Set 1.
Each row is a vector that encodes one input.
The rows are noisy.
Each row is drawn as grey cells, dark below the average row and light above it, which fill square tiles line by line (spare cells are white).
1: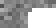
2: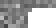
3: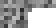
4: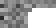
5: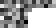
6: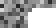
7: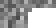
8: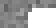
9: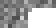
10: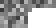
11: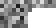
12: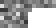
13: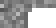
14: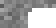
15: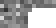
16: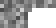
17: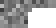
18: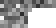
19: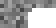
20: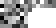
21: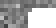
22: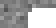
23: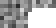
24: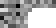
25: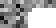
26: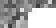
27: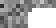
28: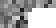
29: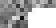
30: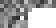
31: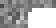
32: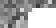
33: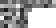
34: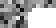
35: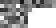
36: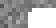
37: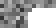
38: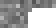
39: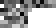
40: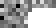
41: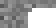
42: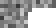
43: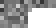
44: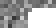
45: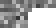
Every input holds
a point on a 9-point line.
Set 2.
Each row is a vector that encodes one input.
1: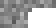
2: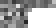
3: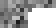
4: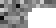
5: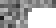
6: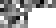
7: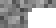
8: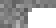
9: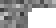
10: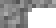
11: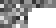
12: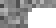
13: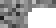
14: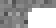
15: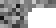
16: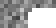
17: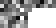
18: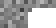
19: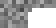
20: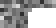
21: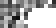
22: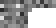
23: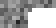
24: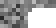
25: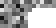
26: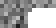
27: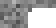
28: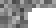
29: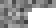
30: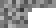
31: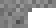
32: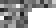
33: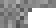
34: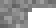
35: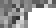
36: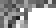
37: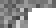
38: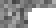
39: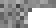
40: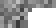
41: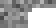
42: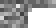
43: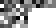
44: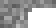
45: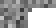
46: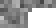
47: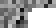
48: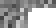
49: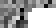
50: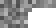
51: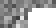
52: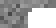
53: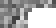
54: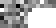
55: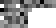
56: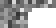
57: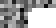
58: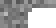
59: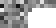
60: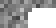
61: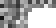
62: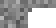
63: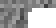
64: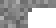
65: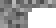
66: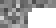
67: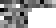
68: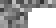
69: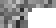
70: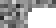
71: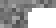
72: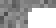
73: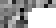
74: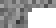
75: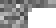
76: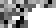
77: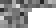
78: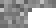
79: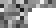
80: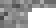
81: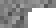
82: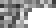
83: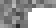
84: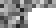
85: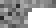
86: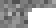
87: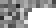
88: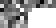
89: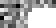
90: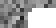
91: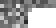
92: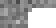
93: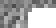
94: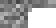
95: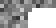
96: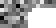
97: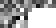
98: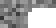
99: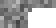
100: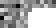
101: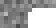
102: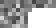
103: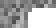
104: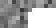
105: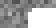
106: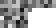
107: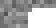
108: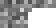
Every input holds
a point on each of two 4-point lines.
